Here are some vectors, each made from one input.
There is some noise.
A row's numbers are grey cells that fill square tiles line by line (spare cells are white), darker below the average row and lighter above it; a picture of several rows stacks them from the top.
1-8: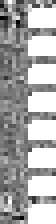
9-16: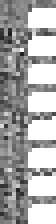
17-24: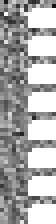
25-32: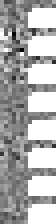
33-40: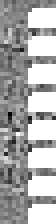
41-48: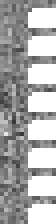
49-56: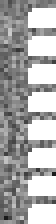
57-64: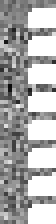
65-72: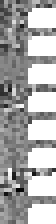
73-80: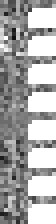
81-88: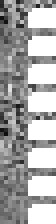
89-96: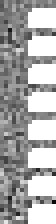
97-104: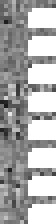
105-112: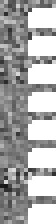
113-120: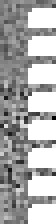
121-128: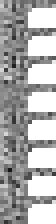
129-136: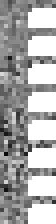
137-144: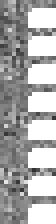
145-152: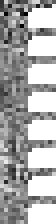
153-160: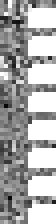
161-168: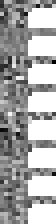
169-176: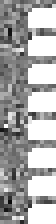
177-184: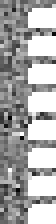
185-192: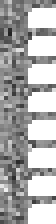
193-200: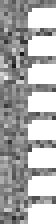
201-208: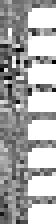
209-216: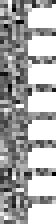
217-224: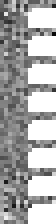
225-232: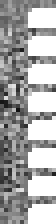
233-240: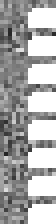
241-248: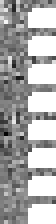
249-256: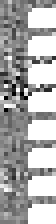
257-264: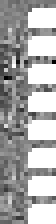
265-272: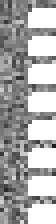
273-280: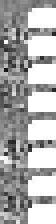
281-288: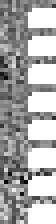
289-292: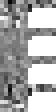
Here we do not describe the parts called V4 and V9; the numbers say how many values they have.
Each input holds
a point on a 6-point line and a value of V9, together with either a point on a 6-point circle and a true/false value, or a value of V4.
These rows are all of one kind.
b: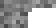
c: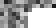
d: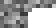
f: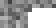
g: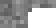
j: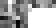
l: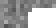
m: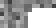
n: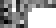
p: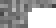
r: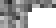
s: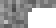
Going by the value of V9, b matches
c, d, j and p.
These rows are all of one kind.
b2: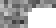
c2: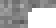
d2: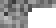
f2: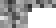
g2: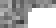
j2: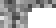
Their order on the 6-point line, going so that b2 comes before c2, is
d2, f2, j2, b2, c2, g2.
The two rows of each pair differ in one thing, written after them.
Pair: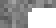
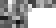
the value of V9
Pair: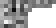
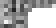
the place on the 6-point line
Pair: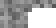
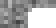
the true/false value
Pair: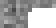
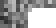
the place on the 6-point circle
